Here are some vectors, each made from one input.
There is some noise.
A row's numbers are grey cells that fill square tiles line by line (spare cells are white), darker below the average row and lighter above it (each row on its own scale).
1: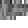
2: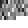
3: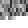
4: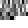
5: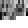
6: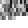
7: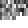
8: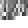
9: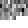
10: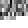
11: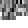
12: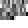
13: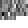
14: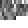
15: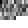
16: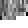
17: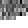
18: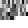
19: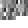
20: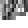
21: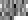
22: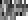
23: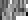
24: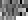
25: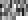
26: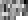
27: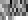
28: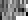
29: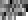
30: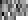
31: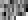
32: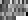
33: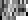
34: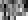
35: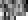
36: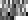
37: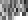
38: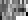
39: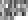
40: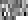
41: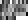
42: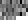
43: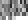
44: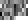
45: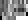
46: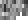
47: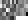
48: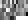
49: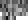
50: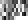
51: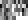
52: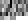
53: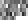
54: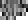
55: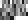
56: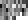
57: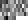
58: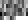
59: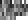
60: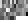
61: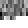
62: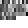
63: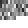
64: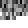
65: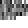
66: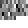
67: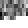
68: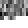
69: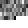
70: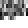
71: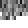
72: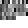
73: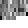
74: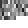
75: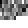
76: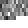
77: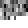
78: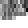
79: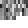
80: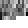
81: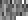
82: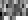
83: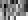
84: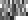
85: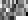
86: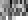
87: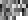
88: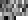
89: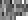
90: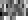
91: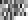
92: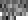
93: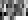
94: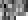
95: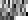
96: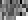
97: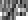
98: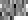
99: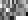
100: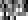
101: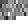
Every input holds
a point on an 8-point line, together with either a point on a 6-point circle, or a fixed value.
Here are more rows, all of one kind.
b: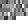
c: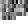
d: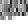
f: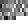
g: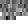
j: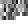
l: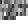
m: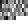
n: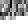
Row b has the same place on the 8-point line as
f, g and m.
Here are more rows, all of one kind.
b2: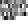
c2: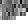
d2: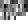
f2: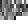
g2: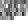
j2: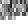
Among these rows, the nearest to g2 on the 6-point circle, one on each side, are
b2 and j2.
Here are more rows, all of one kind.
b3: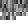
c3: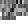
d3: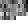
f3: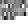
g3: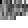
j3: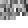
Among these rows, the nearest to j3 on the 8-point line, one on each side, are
b3 and g3.
